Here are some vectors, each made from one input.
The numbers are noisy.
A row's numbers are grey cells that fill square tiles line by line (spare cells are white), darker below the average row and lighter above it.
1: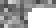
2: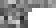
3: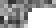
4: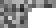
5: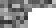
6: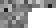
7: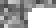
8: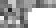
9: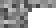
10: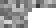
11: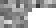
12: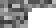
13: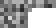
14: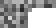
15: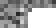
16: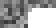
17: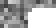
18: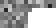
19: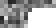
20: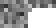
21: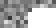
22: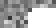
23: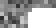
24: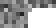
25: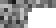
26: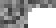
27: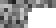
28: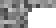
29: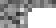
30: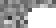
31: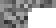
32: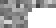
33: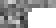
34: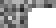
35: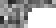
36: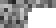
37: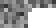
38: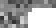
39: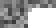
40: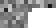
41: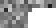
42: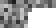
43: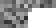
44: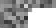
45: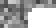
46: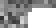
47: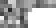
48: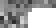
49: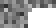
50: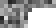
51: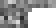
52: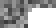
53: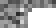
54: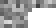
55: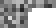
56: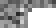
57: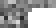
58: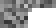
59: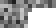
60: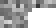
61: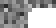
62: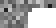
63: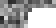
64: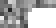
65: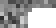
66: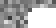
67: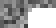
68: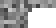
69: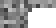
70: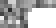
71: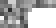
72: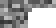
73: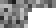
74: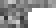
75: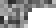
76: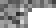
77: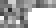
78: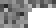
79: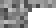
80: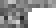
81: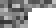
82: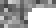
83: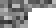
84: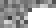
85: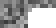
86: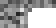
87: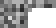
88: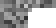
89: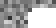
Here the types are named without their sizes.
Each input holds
a point on a circle and a true/false value.
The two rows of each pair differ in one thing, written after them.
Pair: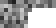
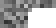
the true/false value
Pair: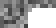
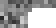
the true/false value
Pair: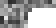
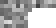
the place on the circle
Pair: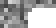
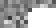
the true/false value
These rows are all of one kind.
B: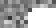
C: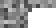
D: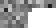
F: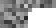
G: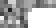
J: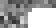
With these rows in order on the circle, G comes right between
B and C.
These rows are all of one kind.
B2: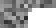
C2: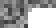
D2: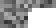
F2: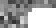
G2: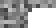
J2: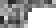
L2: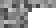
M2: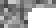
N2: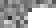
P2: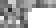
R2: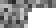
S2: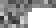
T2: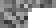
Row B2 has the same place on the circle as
D2, R2 and T2.
